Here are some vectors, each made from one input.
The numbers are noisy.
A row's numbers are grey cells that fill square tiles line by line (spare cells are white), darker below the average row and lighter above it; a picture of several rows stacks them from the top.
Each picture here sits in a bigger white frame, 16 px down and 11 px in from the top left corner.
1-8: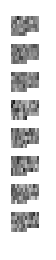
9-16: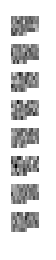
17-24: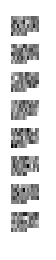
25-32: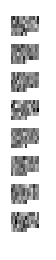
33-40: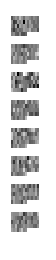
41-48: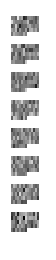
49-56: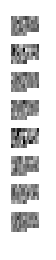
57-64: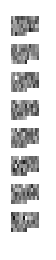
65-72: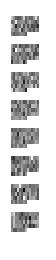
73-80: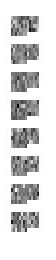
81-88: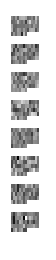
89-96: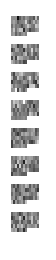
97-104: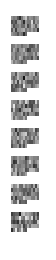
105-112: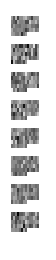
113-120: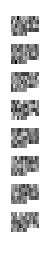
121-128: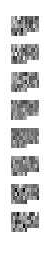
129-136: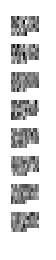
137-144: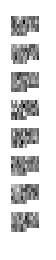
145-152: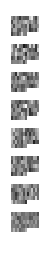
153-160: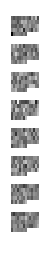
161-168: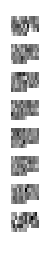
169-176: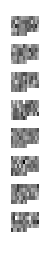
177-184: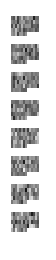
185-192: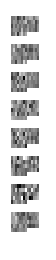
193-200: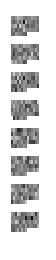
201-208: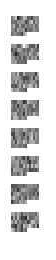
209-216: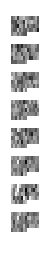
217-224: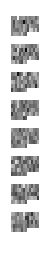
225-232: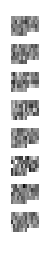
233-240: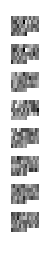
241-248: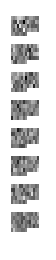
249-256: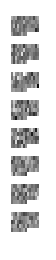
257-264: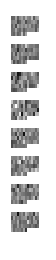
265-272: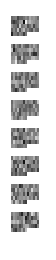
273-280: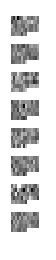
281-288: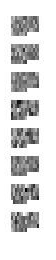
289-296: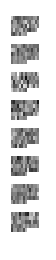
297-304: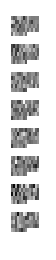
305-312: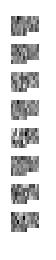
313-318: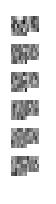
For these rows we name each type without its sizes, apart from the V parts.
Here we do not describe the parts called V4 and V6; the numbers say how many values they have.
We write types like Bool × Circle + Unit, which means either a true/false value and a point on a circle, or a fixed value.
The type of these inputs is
(Bool × Bool × Bool + V6) × Label × V4.
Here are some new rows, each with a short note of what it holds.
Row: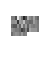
a label, three true/false values and a value of V4
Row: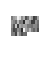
a label, a value of V4 and a value of V6
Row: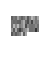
a label, three true/false values and a value of V4
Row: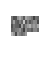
a label, three true/false values and a value of V4
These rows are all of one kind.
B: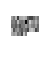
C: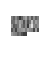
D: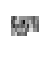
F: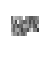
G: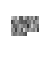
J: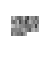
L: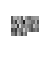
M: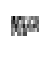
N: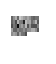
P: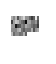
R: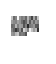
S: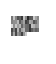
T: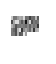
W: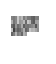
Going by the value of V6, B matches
J, S and W.
